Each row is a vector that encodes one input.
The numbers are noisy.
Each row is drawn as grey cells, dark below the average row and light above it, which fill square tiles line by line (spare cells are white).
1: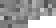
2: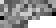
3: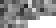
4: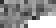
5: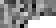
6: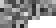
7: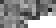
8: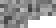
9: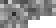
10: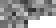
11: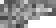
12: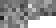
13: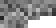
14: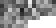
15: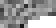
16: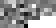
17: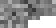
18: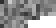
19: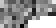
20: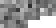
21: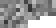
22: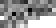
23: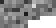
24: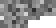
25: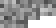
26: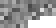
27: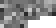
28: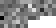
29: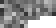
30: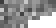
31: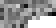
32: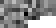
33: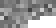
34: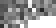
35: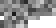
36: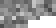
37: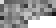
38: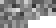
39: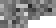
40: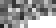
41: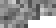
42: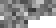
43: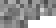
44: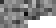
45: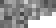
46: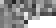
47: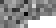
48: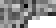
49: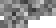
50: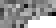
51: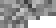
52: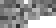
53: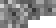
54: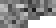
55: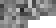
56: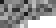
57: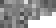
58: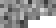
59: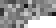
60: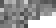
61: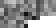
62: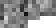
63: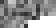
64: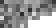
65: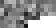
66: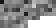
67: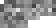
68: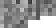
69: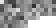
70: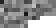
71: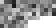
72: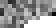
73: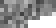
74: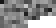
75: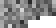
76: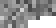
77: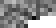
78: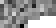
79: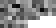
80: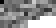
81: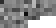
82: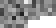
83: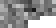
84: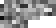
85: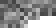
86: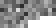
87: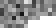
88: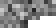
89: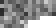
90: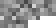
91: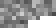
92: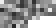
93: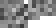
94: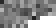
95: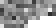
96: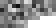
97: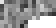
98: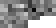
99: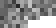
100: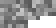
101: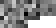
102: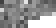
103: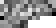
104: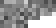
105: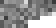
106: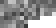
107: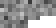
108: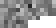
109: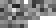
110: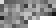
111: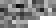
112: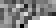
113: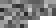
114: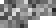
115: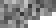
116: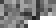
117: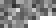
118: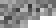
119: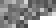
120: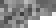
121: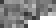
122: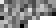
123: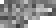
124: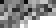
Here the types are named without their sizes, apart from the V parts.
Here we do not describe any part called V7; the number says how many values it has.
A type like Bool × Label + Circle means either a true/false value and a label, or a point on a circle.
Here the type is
(Bool × Bool × Bool × Label + V7) × Line.
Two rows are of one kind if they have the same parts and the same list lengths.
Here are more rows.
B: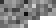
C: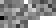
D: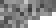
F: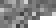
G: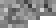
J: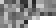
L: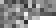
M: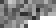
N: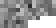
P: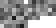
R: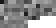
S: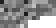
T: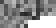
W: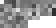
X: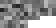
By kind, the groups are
B, D, F, G, M, N, R, S, T
C, J, L, P, W, X

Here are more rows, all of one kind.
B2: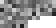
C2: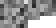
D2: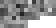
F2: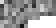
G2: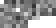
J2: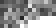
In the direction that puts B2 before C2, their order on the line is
G2, B2, F2, C2, D2, J2.
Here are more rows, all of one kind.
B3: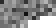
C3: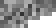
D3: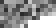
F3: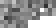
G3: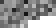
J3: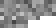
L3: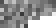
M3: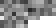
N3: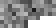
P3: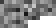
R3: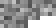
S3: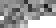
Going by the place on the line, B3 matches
G3 and P3.
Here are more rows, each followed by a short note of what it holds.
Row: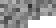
a label, a point on a line and three true/false values
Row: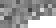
a label, a point on a line and three true/false values
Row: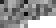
a label, a point on a line and three true/false values
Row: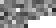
a point on a line and a value of V7
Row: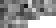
a point on a line and a value of V7
